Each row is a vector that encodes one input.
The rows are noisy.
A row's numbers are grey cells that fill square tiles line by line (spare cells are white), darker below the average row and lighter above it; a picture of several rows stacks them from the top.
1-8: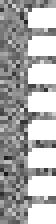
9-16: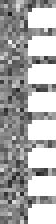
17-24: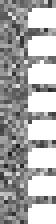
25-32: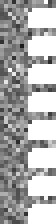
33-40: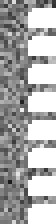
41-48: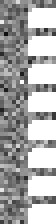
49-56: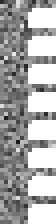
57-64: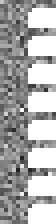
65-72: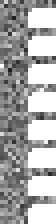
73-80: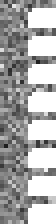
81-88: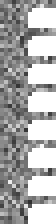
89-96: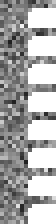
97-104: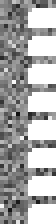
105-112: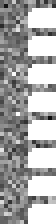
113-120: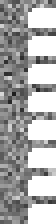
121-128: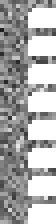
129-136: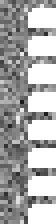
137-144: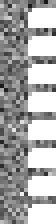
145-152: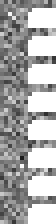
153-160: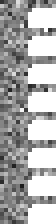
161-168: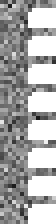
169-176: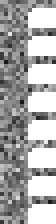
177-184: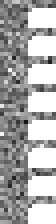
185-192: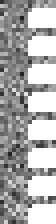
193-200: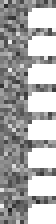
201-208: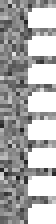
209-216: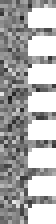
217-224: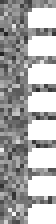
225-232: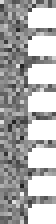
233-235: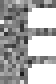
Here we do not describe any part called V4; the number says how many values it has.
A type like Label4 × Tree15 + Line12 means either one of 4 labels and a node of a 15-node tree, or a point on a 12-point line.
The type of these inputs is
Bool × (Line7 + V4) + Tree8 + Tree9.
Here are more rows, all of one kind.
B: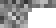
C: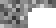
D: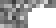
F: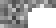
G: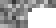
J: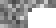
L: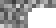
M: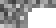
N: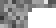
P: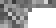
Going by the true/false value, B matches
N and P.
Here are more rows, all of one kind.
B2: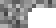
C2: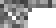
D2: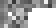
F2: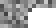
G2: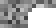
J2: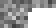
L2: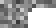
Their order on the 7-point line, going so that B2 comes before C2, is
D2, L2, B2, G2, F2, C2, J2.
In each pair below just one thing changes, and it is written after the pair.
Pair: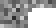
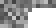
the true/false value
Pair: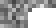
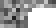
the value of V4
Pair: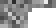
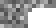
the true/false value
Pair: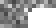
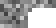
the value of V4
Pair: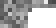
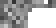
the value of V4
